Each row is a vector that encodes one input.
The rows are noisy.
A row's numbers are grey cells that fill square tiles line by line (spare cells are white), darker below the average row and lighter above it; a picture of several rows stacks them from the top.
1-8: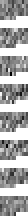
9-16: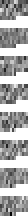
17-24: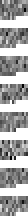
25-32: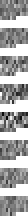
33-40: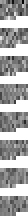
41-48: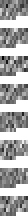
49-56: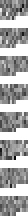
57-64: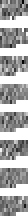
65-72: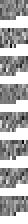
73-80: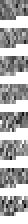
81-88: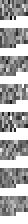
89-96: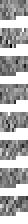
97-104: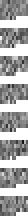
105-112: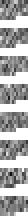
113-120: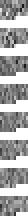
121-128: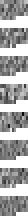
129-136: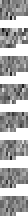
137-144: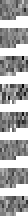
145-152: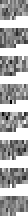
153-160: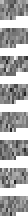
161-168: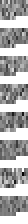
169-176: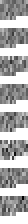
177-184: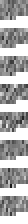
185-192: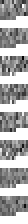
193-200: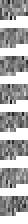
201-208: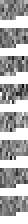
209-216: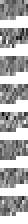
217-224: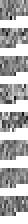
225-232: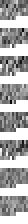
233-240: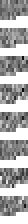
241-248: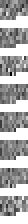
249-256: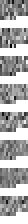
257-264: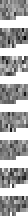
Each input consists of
either a point on an 8-point circle, or a point on a 7-point line, or a point on a 10-point line, or a node of a 10-node tree.
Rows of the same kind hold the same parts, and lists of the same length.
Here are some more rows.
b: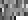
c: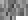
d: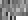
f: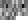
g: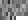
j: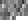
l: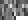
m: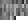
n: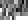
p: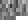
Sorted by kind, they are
b, l, m, p
c, d, g
f, n
j

